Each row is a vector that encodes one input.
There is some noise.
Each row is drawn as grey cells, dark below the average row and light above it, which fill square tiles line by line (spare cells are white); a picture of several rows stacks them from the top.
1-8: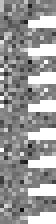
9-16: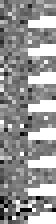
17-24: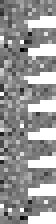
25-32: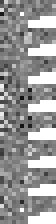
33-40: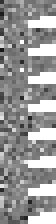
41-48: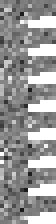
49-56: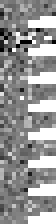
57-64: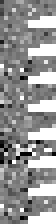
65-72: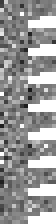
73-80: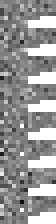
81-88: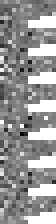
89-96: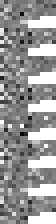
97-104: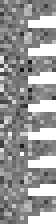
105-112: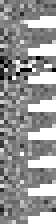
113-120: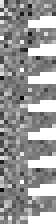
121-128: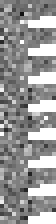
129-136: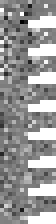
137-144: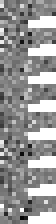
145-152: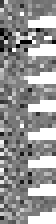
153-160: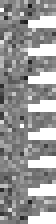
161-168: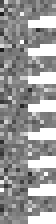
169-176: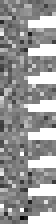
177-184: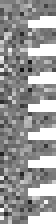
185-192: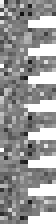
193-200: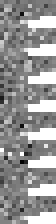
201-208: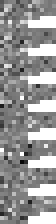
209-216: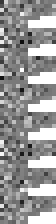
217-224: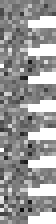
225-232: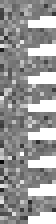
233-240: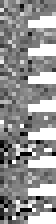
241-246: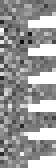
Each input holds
a list of up to two points on a 7-point line.
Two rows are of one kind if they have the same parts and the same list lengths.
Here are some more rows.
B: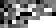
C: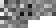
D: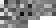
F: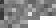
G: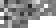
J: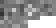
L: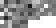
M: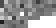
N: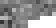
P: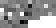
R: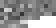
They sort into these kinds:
B
C, D, G, L, P
F, J, M, N, R

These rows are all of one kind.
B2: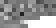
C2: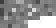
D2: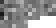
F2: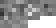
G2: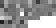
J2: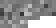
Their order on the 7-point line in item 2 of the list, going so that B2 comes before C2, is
G2, B2, C2, F2, J2, D2.
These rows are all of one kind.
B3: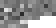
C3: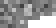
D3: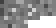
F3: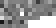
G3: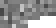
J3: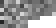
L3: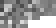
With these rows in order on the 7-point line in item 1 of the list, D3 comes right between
C3 and G3.
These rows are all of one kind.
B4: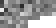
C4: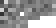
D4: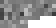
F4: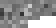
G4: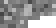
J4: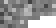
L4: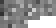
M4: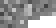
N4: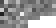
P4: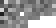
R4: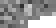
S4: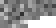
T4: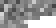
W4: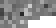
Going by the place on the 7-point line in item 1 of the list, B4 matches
C4, N4 and P4.
